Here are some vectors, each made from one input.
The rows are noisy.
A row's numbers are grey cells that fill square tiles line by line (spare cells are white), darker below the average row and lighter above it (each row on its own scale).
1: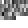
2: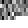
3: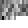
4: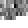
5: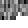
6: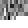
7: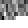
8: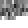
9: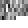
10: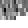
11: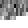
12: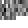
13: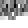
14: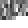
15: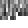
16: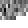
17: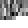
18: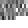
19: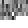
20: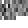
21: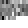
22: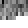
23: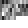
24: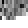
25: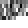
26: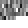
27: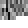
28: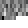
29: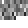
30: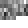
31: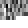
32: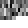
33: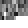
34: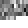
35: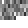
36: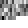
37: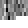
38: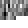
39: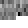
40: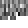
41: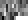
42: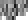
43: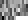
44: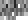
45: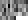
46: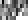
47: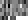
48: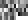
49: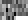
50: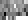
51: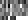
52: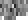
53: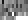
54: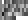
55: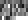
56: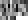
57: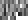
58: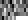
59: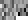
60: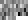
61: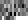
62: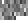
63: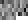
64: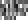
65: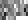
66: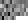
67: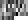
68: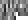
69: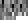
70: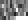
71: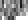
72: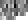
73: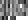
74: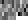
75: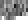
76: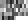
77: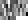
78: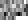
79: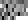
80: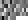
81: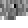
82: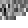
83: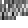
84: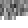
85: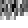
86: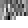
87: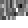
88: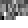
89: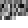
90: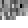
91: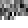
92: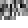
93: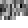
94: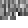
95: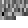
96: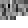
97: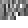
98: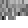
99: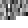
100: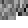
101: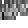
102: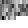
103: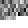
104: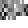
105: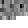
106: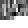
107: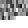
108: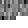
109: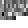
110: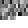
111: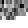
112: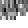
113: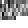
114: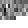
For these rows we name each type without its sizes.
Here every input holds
a point on a line, together with either a fixed value, or three true/false values.
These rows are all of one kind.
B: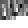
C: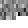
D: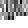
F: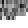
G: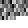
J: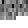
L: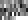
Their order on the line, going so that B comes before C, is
L, F, J, D, B, G, C.
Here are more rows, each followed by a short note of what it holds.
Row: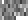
a point on a line
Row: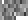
a point on a line
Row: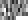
a point on a line and three true/false values
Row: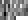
a point on a line
